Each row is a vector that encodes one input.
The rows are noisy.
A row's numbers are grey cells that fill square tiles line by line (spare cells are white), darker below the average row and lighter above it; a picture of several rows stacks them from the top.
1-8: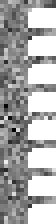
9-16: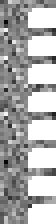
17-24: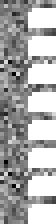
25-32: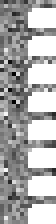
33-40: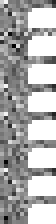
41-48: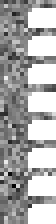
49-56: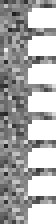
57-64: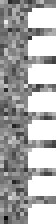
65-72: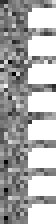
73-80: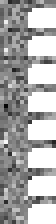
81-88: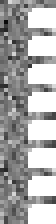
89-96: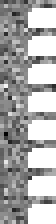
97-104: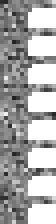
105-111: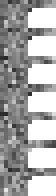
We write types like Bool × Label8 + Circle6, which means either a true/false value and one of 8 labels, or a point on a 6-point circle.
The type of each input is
Bool × Bool × Bool + Unit.
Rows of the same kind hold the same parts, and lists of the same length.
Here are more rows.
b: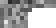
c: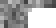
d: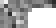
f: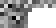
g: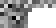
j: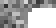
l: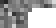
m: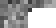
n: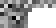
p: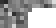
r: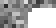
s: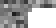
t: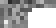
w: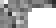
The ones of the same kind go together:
b, c, d, j, l, m, p, r, s, t, w
f, g, n

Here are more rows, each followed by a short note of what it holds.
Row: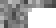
three true/false values
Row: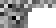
a fixed value
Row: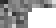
three true/false values
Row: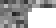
three true/false values
